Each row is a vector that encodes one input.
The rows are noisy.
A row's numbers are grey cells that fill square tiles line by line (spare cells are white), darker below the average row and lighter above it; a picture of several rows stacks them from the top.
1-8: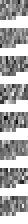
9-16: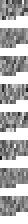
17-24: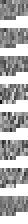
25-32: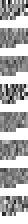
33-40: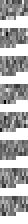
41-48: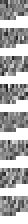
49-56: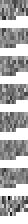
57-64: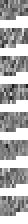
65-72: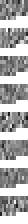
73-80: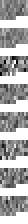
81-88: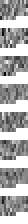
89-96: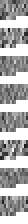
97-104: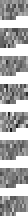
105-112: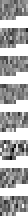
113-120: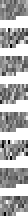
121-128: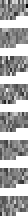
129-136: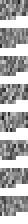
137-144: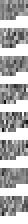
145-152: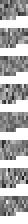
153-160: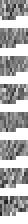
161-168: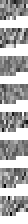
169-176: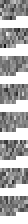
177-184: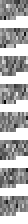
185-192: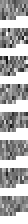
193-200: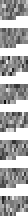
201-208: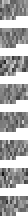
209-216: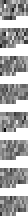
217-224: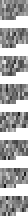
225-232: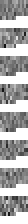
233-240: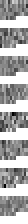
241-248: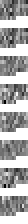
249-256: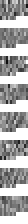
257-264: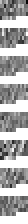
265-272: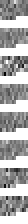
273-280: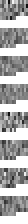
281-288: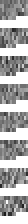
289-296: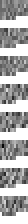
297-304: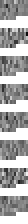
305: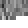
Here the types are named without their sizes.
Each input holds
either three true/false values, or a list of points on a circle.
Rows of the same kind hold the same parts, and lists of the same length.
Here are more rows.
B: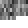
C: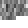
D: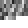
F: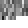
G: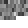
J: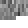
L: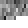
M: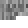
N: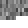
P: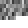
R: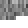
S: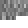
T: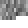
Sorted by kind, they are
B
C, G
D, F, L, P
J, M, R, S
N, T

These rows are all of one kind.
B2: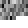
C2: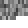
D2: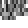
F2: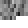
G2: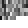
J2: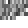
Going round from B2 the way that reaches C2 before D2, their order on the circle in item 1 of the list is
B2, C2, D2, J2, F2, G2.
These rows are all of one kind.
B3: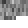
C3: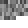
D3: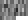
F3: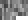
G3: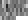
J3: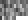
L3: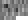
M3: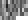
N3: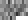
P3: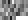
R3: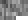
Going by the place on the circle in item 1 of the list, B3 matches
C3, F3, J3 and R3.
